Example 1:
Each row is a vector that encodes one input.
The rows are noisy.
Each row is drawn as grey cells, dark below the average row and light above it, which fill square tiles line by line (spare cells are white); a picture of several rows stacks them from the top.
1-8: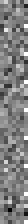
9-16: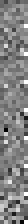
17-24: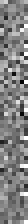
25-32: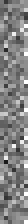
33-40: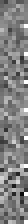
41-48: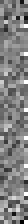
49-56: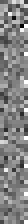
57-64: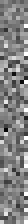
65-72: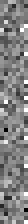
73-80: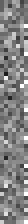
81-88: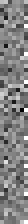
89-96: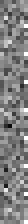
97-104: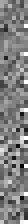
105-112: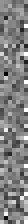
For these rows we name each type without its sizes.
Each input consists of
a list of points on a line.
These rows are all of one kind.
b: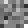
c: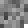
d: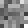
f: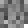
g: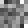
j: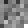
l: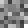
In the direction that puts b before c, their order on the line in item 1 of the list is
g, d, b, c, j, l, f.
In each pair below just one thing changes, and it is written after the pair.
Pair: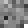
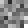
the place on the line in item 1 of the list
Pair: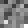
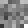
the place on the line in item 1 of the list
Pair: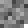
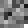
the place on the line in item 2 of the list
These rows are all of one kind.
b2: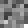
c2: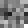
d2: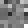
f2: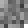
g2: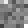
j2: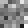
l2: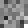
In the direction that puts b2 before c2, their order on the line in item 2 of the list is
f2, g2, d2, l2, j2, b2, c2.
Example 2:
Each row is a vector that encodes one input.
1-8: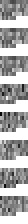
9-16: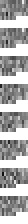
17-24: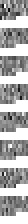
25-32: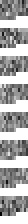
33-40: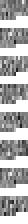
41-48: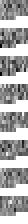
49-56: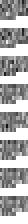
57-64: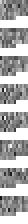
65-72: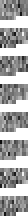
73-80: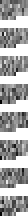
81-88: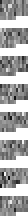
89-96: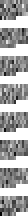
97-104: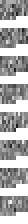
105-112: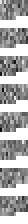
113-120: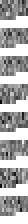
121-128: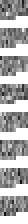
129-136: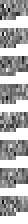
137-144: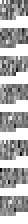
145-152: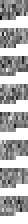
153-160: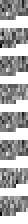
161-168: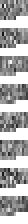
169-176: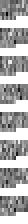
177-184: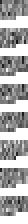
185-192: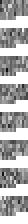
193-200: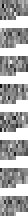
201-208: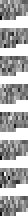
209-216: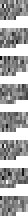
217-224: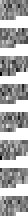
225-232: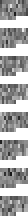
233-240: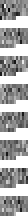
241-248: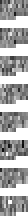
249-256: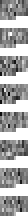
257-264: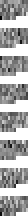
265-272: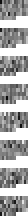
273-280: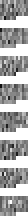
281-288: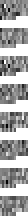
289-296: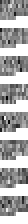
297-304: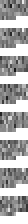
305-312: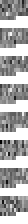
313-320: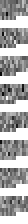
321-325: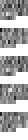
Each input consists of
either a point on an 18-point circle, or a node of a 9-node tree.
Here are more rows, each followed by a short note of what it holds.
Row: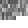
a point on an 18-point circle
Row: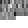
a point on an 18-point circle
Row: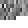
a node of a 9-node tree
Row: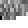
a node of a 9-node tree
